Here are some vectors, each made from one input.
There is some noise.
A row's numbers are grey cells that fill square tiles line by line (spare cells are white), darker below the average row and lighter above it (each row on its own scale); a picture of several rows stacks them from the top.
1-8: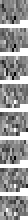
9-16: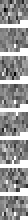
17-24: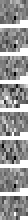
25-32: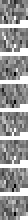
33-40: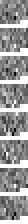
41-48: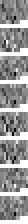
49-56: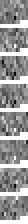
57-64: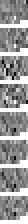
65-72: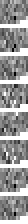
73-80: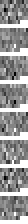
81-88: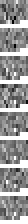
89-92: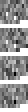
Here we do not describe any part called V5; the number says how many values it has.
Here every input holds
a list of up to two items, each a true/false value and a value of V5.
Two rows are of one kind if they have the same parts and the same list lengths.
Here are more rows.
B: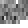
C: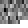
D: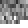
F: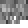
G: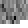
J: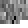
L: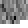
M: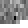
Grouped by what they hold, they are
B, G, J, L, M
C
D, F

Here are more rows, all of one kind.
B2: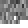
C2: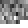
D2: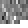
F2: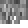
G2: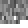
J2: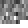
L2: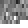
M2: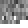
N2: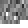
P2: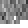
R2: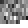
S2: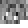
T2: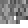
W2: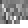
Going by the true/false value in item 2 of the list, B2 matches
G2, P2 and T2.
